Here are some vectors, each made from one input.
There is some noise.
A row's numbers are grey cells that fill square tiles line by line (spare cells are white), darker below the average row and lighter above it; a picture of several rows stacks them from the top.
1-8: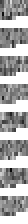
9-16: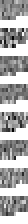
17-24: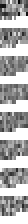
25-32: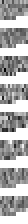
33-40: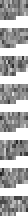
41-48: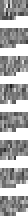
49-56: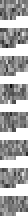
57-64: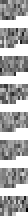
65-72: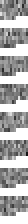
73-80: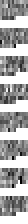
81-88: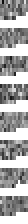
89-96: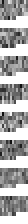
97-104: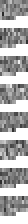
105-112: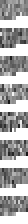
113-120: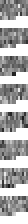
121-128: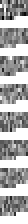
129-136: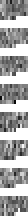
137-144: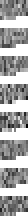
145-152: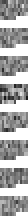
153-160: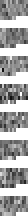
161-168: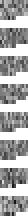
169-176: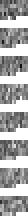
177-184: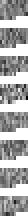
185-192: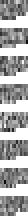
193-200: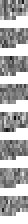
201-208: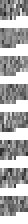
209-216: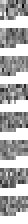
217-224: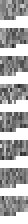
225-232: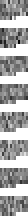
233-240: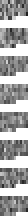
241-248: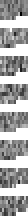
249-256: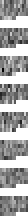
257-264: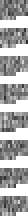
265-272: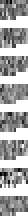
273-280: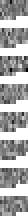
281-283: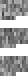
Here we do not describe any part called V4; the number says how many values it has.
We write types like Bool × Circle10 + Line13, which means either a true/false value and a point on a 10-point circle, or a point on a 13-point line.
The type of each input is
(Bool × Line5 + V4) × Line5 + List2(Circle9).
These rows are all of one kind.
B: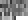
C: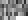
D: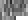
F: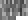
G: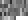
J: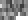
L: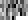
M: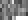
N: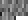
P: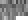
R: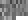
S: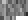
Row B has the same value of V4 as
G, L, P and R.
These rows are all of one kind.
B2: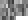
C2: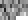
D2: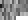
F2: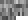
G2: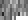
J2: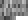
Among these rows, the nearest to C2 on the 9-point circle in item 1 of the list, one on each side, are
B2 and F2.
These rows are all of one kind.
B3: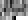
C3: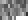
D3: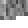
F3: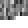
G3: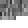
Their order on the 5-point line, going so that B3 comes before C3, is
B3, D3, C3, G3, F3.
